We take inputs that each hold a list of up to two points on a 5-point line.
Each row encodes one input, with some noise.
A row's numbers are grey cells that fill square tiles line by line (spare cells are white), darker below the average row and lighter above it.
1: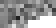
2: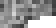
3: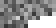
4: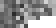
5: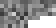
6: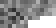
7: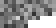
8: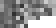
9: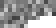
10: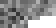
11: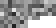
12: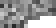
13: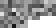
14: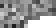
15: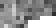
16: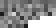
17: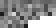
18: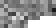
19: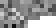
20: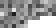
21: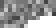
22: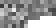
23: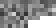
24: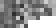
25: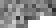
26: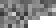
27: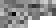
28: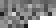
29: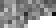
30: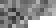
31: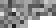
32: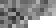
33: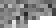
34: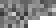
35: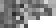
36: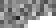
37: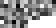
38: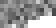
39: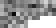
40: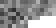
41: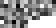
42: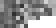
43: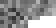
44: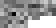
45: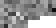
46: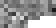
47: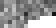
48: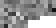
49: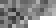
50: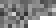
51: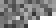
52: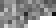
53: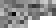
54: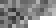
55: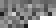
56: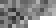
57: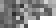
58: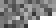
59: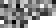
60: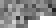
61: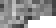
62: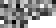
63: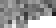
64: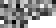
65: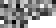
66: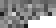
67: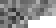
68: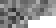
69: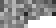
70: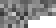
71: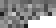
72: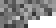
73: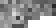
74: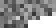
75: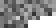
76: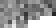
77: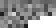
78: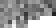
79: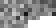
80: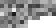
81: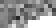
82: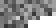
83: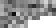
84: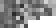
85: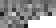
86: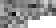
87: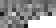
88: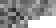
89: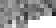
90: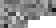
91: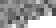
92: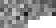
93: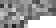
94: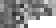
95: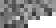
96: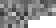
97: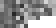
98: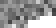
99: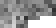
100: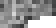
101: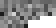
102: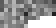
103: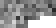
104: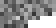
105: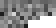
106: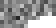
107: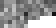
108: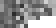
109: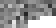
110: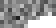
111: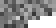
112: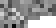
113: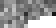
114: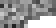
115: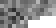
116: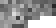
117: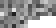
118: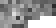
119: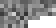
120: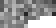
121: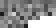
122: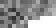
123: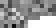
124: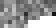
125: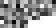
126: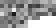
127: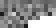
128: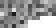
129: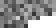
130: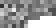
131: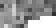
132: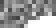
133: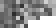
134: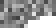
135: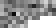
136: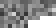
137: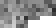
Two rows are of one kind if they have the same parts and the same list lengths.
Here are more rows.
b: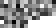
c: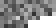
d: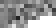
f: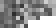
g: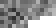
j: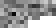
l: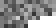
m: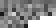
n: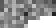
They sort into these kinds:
b
c, f, g, l, m
d, j, n

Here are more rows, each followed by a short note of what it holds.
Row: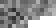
a list of one item
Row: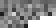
a list of one item
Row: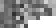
a list of one item
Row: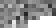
a list of two items
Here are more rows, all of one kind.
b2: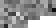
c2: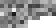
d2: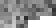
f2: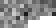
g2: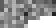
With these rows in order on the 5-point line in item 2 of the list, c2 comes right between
d2 and g2.
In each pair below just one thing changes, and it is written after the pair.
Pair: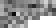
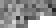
the place on the 5-point line in item 1 of the list
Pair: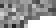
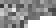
the place on the 5-point line in item 2 of the list
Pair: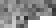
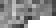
the place on the 5-point line in item 2 of the list
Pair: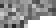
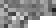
the place on the 5-point line in item 2 of the list
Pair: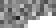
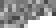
the place on the 5-point line in item 2 of the list
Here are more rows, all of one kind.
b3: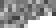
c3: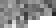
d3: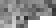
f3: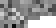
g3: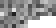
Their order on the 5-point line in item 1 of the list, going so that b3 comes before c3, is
b3, c3, d3, f3, g3.
